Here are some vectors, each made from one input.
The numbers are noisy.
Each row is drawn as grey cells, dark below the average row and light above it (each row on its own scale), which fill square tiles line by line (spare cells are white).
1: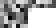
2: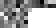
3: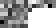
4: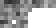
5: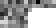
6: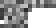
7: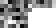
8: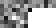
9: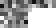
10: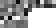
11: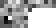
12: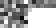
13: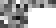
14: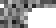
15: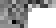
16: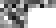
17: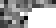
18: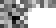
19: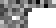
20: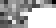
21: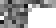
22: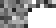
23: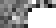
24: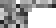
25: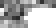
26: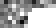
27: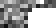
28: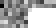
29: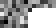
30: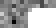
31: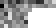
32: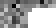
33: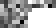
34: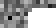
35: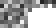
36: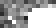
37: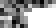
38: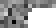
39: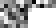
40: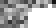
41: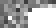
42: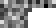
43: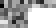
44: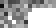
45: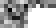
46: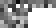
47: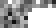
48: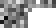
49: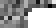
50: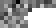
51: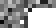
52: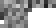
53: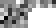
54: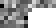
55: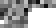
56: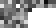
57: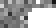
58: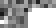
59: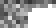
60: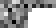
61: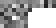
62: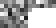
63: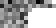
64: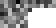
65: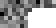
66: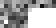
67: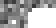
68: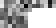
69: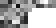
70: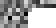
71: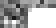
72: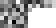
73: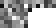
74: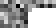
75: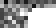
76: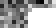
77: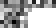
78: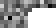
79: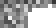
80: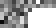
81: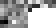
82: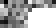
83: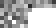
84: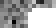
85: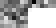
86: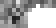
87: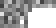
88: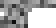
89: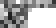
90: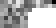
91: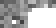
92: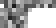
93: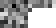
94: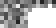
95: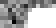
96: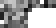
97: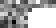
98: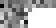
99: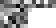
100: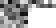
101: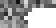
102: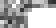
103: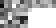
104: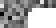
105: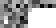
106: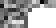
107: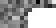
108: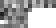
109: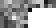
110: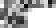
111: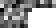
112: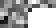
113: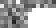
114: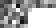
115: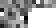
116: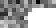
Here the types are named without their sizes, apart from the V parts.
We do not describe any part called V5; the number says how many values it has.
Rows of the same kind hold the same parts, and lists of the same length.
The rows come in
4 kinds.
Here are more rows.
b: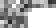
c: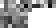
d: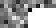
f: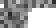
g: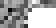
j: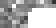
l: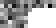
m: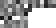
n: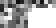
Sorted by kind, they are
b, c
d, m
f, g, l, n
j

